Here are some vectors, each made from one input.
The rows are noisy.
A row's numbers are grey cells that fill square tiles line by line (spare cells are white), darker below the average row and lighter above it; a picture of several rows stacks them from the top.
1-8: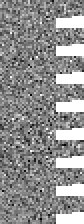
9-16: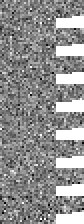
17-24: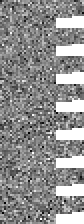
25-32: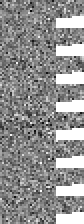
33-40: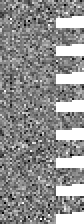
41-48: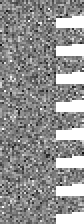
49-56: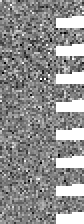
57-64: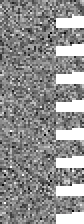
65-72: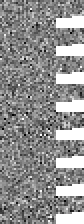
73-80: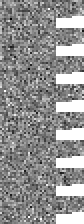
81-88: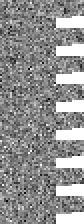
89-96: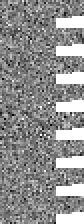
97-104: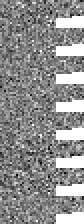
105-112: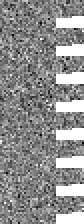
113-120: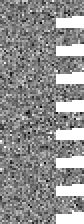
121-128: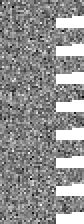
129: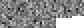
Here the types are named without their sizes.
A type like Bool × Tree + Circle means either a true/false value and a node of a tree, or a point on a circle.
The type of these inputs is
List(Circle) × (Tree + Unit).
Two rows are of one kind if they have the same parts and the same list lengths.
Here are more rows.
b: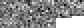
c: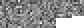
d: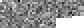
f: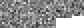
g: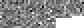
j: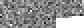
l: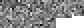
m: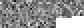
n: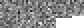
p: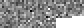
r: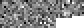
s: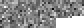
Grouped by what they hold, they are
b
c, l
d, s
f, g, n, p
j, m
r

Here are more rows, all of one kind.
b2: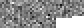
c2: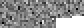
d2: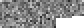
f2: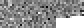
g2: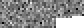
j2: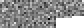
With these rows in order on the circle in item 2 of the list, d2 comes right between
f2 and j2.
